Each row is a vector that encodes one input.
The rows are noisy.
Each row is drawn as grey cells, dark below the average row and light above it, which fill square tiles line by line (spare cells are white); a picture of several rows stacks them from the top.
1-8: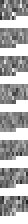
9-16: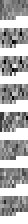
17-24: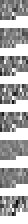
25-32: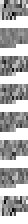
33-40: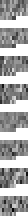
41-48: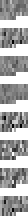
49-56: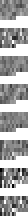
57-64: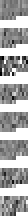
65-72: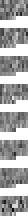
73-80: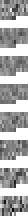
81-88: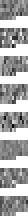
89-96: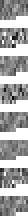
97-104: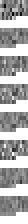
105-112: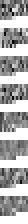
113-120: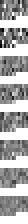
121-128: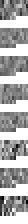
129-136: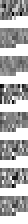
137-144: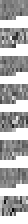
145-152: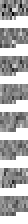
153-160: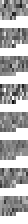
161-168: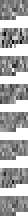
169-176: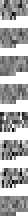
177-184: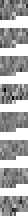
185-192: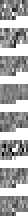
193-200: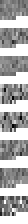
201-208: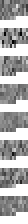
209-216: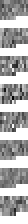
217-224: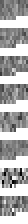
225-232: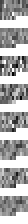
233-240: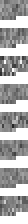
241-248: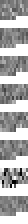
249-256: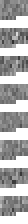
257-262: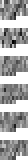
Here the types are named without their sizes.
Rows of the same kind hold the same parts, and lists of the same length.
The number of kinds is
2.
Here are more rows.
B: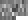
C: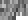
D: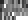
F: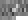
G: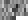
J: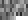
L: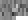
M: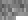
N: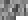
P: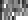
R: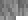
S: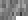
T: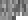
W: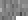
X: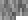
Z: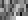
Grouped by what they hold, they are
B, G, J, N, S, W, Z
C, D, F, L, M, P, R, T, X

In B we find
a point on a line and a true/false value.
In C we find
a label.
